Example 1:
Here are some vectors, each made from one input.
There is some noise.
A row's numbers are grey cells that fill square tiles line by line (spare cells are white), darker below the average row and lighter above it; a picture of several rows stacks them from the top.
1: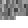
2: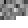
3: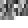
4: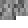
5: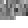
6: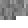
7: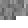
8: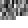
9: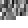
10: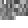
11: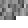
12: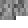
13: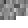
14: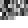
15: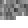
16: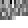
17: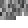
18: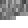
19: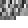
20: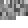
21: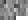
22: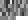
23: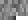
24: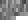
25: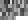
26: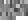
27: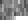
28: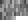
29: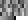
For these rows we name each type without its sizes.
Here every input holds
a point on each of two lines.
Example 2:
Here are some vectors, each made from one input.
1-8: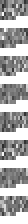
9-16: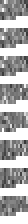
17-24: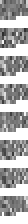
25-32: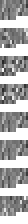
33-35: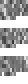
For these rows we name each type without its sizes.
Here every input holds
either a fixed value, or three true/false values.
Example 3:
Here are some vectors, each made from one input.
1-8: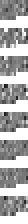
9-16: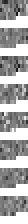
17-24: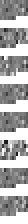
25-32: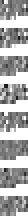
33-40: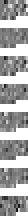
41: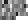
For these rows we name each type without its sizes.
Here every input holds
a point on a line.
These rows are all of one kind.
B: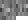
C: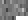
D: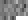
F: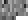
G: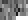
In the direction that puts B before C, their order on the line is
G, B, D, F, C.
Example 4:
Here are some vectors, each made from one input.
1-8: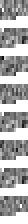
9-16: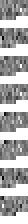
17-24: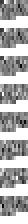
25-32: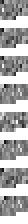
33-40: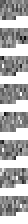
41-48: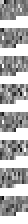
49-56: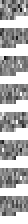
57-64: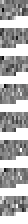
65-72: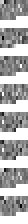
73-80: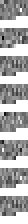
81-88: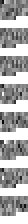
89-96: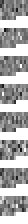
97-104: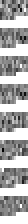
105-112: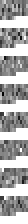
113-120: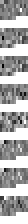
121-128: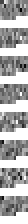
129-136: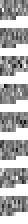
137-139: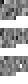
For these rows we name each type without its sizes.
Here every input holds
either a fixed value, or four true/false values.
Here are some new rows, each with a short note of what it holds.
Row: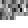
a fixed value
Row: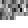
a fixed value
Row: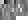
four true/false values
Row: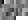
four true/false values
